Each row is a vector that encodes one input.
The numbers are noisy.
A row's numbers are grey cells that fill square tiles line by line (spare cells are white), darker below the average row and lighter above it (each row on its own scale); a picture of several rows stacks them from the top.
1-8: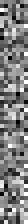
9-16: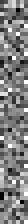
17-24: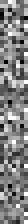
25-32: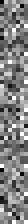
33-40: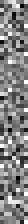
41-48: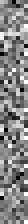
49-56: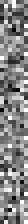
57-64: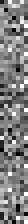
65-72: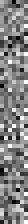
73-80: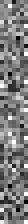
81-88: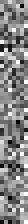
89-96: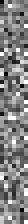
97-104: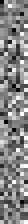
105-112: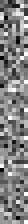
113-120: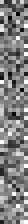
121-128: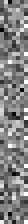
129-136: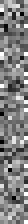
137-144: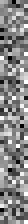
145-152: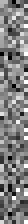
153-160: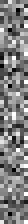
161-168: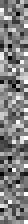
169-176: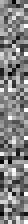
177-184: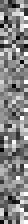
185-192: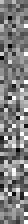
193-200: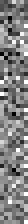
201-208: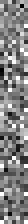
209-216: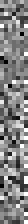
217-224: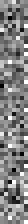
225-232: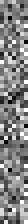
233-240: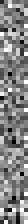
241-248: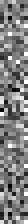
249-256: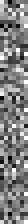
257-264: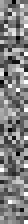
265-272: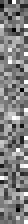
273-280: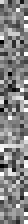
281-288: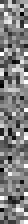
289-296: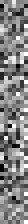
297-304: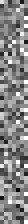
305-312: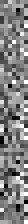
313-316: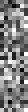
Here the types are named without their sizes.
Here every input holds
a point on a line, together with either a fixed value, or three true/false values.
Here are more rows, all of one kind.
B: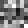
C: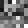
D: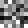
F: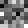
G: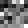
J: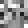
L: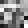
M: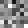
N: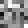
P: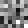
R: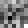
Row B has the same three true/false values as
D, P and R.
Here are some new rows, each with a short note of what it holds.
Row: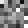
a point on a line
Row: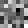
a point on a line and three true/false values
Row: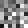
a point on a line
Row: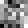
a point on a line
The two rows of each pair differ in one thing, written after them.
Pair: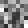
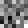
one of the three true/false values
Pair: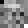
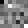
one of the three true/false values
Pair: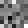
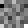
one of the three true/false values
